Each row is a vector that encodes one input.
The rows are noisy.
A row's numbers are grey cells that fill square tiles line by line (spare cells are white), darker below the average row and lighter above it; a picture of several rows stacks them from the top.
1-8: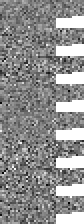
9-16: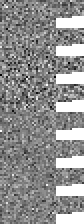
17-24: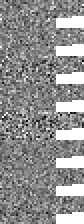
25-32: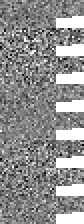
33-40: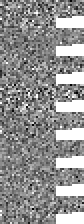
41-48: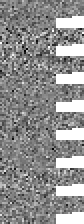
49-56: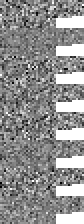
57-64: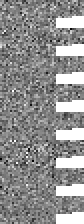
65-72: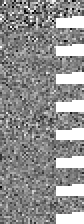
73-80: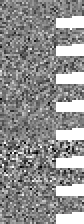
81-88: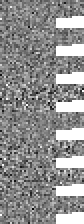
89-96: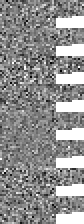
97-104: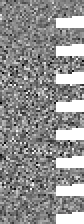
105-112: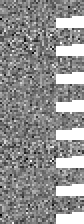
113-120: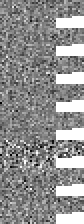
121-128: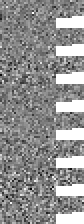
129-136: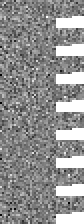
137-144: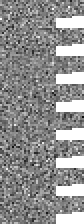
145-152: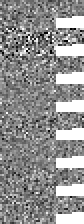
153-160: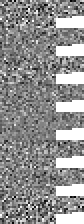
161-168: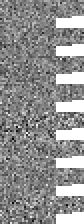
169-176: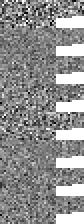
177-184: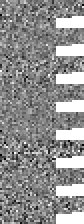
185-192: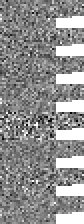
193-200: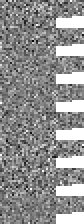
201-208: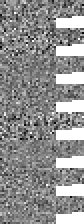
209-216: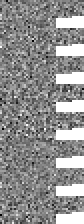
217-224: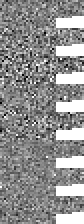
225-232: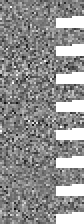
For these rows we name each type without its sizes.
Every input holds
a list of points on a circle.
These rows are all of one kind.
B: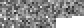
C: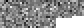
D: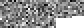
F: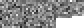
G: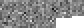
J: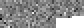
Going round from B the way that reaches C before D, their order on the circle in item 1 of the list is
B, J, G, F, C, D.
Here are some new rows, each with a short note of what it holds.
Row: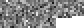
a list of one item
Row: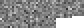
a list of three items
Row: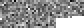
a list of two items
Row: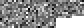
a list of three items
